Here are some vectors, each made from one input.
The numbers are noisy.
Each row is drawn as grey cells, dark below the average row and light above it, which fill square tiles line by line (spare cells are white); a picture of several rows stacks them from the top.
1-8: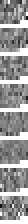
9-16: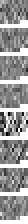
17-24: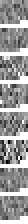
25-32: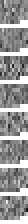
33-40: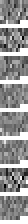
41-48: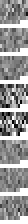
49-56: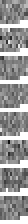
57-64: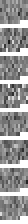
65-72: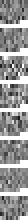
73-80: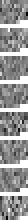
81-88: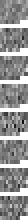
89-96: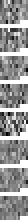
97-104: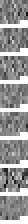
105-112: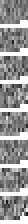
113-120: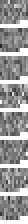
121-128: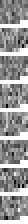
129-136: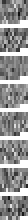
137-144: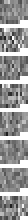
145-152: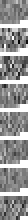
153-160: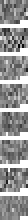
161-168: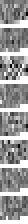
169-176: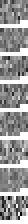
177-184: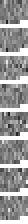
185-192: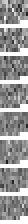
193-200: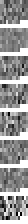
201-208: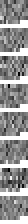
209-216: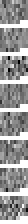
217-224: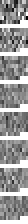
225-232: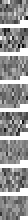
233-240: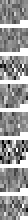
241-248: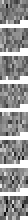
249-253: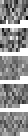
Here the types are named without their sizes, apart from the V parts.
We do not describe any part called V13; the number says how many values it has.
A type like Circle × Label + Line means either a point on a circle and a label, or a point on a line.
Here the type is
Bool × Bool × Bool × Circle × V13 + Unit.
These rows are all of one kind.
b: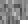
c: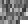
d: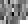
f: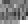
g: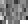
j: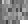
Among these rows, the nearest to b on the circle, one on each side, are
c and g.
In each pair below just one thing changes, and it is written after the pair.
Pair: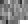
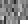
the value of V13
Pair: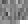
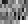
the place on the circle
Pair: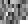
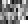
one of the three true/false values
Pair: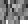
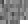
the value of V13
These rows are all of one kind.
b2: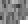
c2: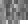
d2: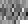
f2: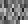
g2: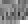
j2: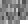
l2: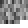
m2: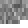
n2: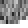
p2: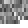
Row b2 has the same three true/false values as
d2, f2 and n2.
